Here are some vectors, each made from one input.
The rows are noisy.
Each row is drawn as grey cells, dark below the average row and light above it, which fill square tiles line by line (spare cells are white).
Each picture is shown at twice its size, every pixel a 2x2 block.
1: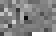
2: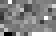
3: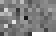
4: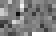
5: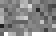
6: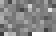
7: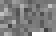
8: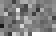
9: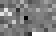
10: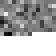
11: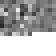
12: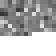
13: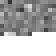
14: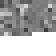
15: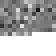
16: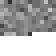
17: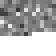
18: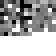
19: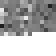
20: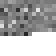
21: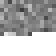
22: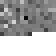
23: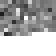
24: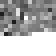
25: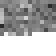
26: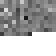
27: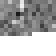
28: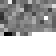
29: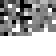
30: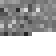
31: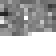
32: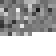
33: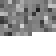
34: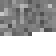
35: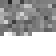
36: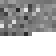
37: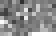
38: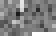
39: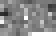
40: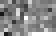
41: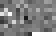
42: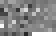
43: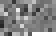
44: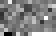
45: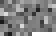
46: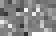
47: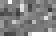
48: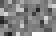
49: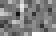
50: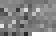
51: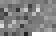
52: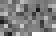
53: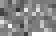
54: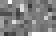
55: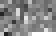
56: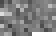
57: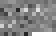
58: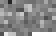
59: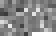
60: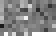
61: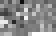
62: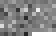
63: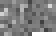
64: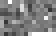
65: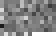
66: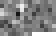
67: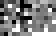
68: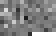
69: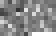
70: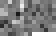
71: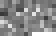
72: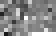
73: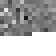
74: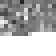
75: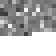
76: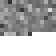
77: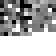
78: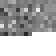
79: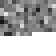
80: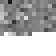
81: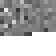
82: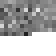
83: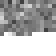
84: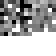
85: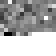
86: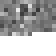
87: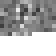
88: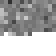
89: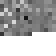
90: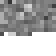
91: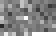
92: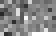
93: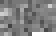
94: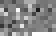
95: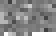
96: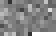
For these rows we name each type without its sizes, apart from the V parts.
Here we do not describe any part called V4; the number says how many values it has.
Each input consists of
a list of items, each a true/false value and a value of V4.
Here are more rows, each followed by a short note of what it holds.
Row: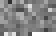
a list of two items
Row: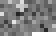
a list of two items
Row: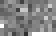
a list of one item
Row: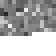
a list of one item
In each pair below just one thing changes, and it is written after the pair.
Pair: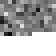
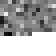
the value of V4 in item 2 of the list
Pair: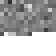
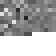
the true/false value in item 1 of the list
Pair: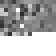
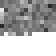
the value of V4 in item 1 of the list
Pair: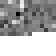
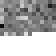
the true/false value in item 1 of the list
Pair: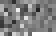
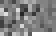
the value of V4 in item 2 of the list
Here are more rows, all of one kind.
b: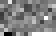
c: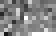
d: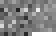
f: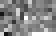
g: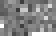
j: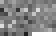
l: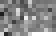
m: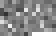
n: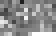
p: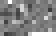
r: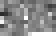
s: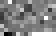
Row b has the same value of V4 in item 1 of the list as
c, f, l and s.
